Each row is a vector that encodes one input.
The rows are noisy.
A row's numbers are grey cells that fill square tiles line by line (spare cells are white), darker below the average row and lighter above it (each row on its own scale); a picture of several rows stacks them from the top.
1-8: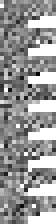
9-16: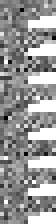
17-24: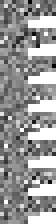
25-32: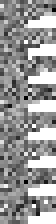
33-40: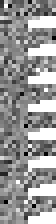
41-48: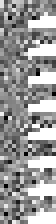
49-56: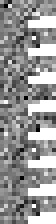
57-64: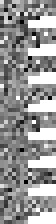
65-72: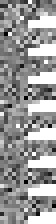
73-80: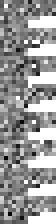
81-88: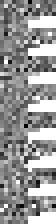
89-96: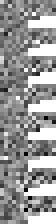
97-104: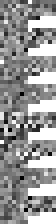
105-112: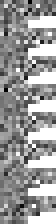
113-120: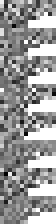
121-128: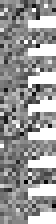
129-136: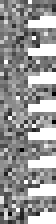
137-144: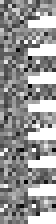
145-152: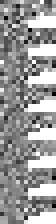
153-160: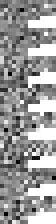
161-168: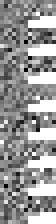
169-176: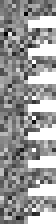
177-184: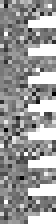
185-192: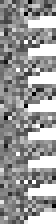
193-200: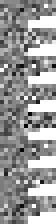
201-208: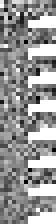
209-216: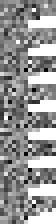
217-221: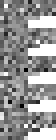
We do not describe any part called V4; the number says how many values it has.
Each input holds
either a point on an 8-point circle, or a list of up to three items, each a true/false value and a value of V4.
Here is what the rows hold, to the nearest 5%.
About 20% of them hold a point on an 8-point circle. The rest are lists of up to three items, each a true/false value and a value of V4: about 5% of all rows are empty, 15% hold one, 20% two and 40% three.
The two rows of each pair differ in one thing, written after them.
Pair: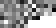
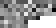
the value of V4 in item 1 of the list
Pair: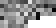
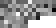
the value of V4 in item 1 of the list
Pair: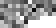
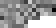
the true/false value in item 1 of the list
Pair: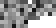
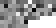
the value of V4 in item 1 of the list
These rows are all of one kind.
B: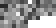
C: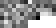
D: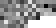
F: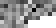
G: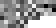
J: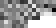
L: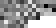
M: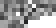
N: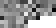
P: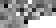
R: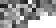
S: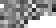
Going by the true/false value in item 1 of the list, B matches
F, M, P and R.
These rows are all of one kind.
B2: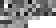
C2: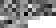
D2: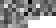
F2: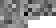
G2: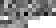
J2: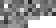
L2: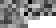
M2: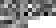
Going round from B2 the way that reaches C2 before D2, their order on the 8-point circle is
B2, G2, M2, C2, F2, L2, D2, J2.
